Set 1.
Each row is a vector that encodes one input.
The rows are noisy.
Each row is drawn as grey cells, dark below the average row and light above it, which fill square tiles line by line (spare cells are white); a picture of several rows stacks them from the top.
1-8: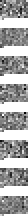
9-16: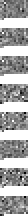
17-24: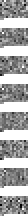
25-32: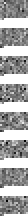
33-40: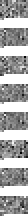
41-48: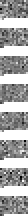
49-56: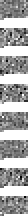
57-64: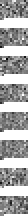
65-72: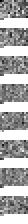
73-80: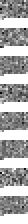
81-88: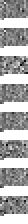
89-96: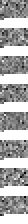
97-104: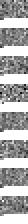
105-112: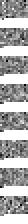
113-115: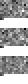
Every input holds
a point on a 9-point line, together with either a point on a 15-point circle, or a fixed value.
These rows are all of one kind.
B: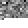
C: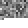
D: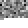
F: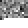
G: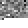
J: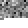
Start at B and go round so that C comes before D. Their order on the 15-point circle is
B, C, F, D, G, J.
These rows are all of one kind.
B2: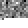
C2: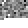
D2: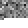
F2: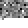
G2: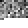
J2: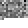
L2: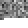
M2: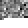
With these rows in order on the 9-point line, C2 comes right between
B2 and F2.
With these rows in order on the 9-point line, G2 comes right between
F2 and M2.
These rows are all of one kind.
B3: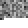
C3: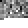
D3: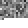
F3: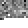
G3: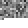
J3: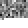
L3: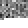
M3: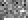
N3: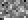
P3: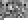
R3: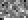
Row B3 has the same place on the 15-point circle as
D3, G3 and J3.
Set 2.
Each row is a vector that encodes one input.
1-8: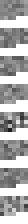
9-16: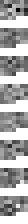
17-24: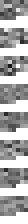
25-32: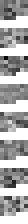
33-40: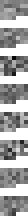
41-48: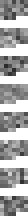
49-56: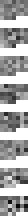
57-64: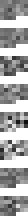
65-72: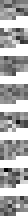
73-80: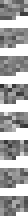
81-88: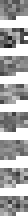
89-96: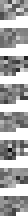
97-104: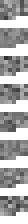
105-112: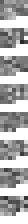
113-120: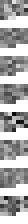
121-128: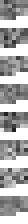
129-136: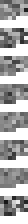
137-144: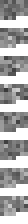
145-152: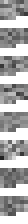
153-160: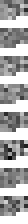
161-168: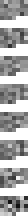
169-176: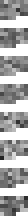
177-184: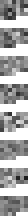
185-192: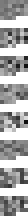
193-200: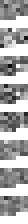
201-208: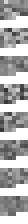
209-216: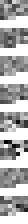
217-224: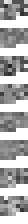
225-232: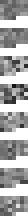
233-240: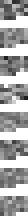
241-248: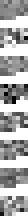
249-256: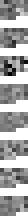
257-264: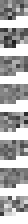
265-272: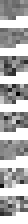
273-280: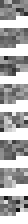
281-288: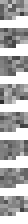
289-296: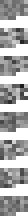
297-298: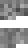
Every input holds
one of 7 labels, together with either a fixed value, or four true/false values.
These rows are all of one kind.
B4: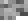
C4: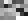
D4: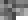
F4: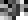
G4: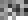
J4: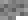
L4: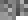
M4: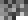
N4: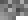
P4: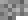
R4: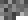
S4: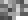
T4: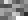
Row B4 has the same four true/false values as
F4 and N4.
